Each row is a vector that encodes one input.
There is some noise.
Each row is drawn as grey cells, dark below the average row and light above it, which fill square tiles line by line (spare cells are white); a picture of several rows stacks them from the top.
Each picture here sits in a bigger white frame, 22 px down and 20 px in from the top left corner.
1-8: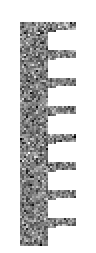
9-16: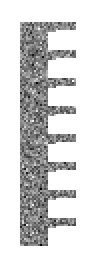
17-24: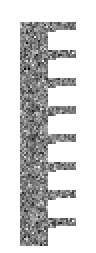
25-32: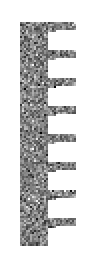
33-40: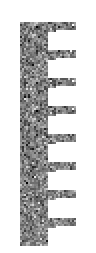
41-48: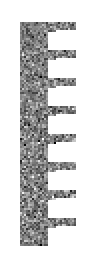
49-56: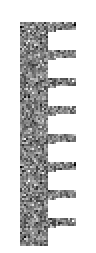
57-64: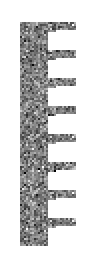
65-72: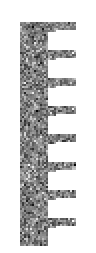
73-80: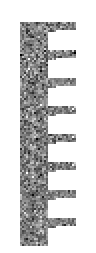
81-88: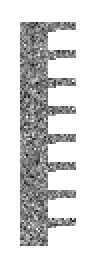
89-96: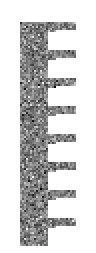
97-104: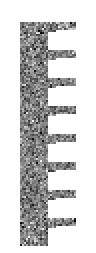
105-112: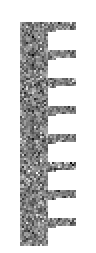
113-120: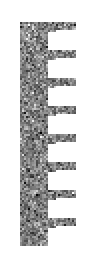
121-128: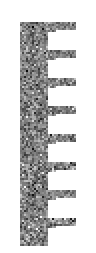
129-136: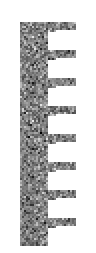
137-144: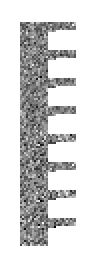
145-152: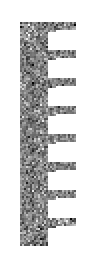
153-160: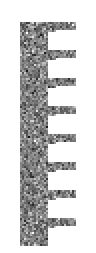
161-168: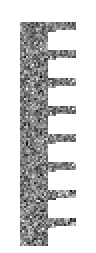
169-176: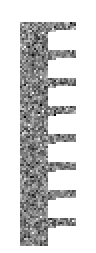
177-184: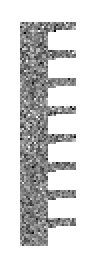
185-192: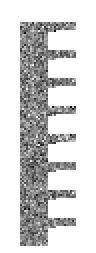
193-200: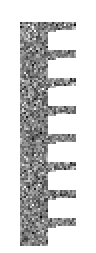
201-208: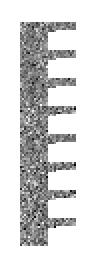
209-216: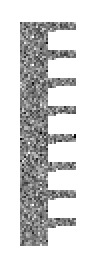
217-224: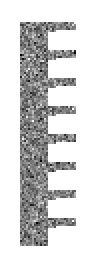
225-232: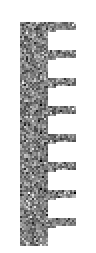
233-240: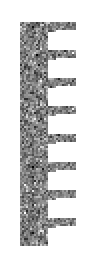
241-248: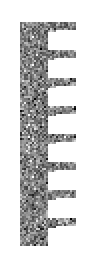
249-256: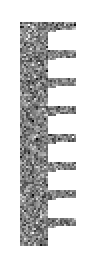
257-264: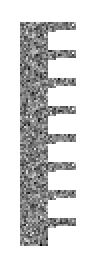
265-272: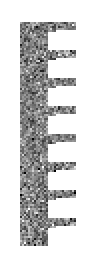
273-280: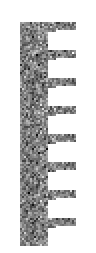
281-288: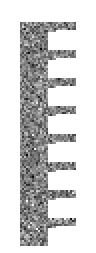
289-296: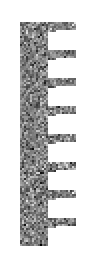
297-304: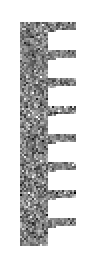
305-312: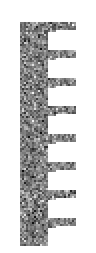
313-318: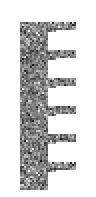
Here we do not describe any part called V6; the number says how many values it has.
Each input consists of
either a point on a 9-point circle and a node of a 12-node tree, or three true/false values, or a value of V6.
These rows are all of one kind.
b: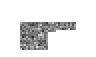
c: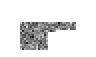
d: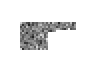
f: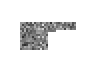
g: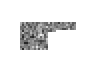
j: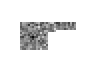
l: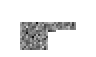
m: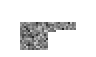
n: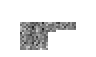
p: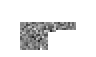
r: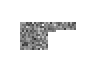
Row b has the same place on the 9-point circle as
c, d and g.
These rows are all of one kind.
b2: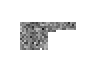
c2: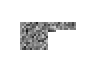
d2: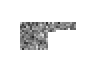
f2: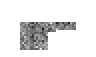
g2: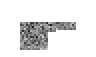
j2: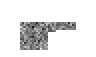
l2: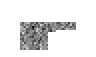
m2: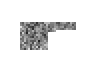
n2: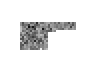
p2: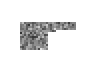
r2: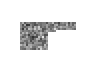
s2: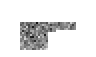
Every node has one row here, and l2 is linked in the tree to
j2.
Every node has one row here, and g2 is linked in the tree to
p2.
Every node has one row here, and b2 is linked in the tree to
d2, j2 and p2.
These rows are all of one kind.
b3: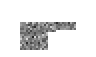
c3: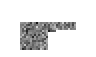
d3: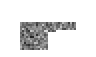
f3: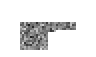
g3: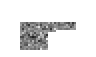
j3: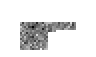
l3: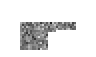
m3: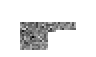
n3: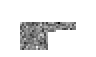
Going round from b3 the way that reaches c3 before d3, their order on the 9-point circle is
b3, c3, j3, f3, m3, d3, n3, g3, l3.
